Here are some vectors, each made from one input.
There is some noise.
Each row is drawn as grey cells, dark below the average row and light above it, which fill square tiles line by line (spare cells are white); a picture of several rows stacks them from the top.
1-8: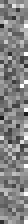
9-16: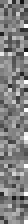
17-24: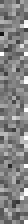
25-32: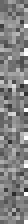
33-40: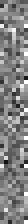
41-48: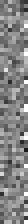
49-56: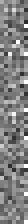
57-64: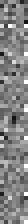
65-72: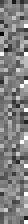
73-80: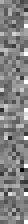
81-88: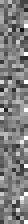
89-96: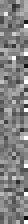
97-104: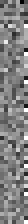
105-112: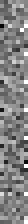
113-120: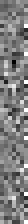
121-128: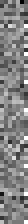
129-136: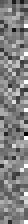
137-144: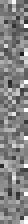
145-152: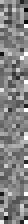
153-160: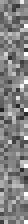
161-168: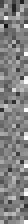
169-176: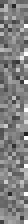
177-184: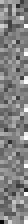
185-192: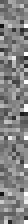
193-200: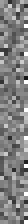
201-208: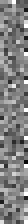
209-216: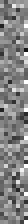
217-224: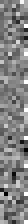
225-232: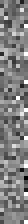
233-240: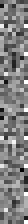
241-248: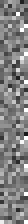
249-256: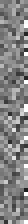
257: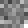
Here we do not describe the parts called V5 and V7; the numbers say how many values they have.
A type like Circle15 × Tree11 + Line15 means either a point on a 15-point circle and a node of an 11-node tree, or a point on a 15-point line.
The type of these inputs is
Bool × Circle10 × V7 + Circle8 × (Line6 + V5).
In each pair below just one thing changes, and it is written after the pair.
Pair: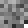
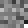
the place on the 10-point circle
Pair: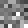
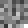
the place on the 10-point circle
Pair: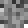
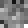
the true/false value
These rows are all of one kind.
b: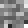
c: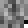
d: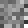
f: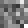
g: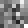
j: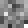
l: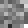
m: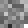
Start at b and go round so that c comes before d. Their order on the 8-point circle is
b, l, m, j, c, f, d, g.
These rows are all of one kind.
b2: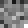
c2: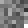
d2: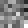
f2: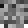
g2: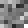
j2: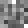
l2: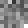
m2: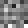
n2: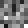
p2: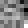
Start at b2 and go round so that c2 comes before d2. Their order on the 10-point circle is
b2, c2, l2, g2, d2, j2, p2, m2, f2, n2.
